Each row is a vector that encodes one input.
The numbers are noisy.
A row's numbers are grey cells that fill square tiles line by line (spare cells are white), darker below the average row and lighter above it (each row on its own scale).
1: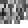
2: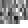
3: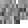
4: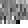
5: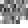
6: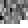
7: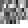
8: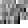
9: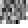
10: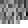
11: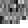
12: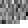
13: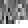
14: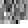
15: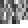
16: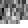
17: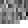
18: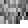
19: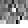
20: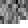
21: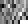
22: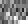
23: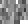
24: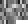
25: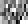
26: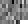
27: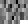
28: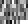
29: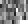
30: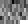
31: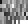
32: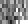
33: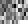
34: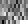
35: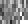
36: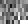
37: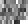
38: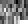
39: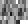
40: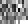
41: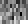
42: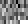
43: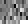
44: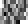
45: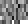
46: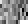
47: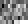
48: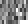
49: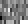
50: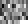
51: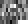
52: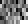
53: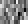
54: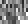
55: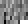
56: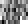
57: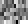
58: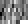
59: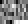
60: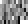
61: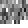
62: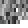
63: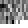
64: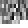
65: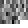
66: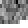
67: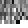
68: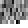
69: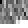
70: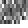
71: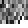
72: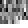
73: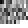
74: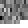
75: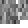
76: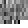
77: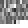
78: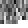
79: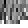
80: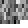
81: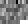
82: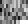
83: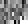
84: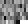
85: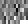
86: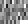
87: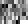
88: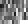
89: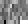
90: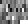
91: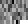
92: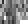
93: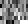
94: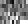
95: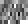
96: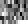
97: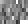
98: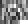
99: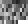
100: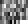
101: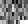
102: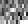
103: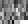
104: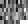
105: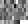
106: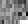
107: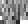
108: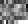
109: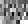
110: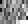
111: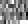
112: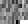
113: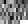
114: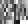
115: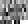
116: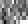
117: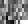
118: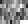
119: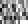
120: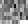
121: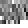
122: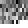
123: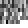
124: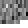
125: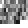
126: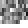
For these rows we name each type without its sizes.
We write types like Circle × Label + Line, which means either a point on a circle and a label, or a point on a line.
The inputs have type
(Bool × Bool × Bool × Bool + Circle) × Line + Label.
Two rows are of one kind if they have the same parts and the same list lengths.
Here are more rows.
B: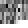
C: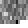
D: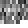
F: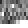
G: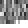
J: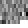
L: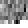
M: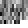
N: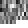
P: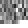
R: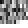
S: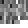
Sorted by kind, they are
B, P, S
C, D, J, L, M
F, G, N, R

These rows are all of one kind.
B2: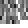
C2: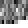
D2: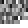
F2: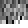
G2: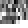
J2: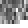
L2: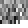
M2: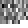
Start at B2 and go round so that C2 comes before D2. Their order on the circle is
B2, M2, F2, L2, G2, C2, J2, D2.
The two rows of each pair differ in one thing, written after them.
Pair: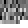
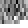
the place on the line
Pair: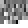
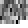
one of the four true/false values
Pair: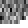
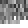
one of the four true/false values
